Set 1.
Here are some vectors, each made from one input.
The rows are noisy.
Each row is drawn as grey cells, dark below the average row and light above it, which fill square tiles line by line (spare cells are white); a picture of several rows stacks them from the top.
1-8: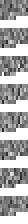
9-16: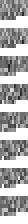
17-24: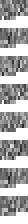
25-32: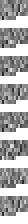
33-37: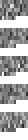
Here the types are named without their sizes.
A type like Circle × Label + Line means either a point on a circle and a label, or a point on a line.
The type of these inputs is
Line.
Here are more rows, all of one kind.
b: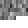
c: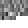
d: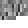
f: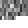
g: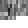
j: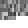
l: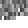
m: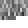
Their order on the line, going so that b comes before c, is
f, l, j, g, b, c, d, m.
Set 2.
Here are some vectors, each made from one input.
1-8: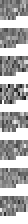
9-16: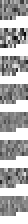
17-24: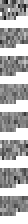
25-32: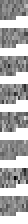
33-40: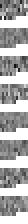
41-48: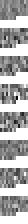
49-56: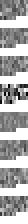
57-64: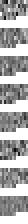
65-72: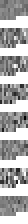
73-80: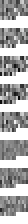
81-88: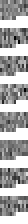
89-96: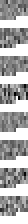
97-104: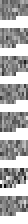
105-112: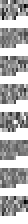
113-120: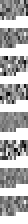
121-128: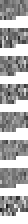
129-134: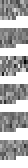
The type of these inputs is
Circle16 + Unit.
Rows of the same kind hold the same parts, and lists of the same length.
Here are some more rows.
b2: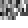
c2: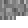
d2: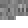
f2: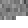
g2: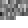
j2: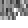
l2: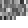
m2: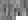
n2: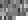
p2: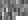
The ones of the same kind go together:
b2, c2, d2, f2, g2, j2, l2, m2, n2
p2

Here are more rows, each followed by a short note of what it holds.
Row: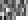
a fixed value
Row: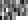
a fixed value
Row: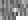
a point on a 16-point circle
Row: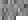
a point on a 16-point circle
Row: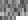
a point on a 16-point circle
